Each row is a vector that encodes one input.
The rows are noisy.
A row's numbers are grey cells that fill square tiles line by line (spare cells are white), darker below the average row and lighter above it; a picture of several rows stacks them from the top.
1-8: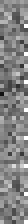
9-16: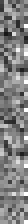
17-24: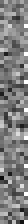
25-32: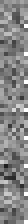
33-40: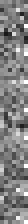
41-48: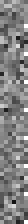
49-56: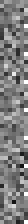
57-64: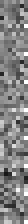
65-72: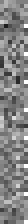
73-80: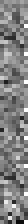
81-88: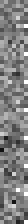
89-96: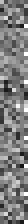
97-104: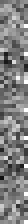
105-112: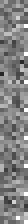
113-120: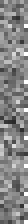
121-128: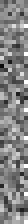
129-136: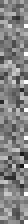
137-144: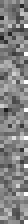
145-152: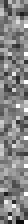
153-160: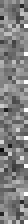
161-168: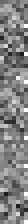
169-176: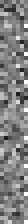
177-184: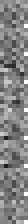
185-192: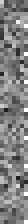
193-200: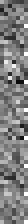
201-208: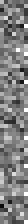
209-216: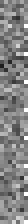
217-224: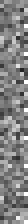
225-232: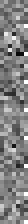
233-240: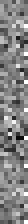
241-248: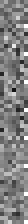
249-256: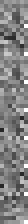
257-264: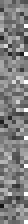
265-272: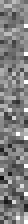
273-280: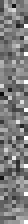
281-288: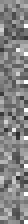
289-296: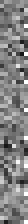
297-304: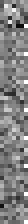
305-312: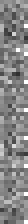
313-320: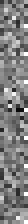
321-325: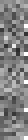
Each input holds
either a point on a 3-point line and a point on an 8-point line, or a point on a 10-point line.
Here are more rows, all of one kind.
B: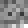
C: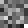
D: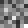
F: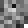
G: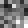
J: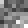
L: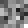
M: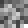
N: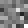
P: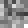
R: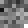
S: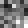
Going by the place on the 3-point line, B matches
N and P.
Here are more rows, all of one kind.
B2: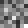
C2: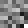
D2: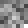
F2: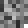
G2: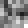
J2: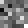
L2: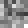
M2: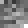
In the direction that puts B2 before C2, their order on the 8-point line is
G2, L2, D2, M2, B2, F2, J2, C2.
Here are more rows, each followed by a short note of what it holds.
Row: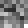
a point on a 10-point line
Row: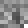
a point on a 10-point line
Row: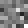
a point on a 3-point line and a point on an 8-point line
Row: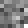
a point on a 10-point line
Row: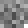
a point on a 10-point line
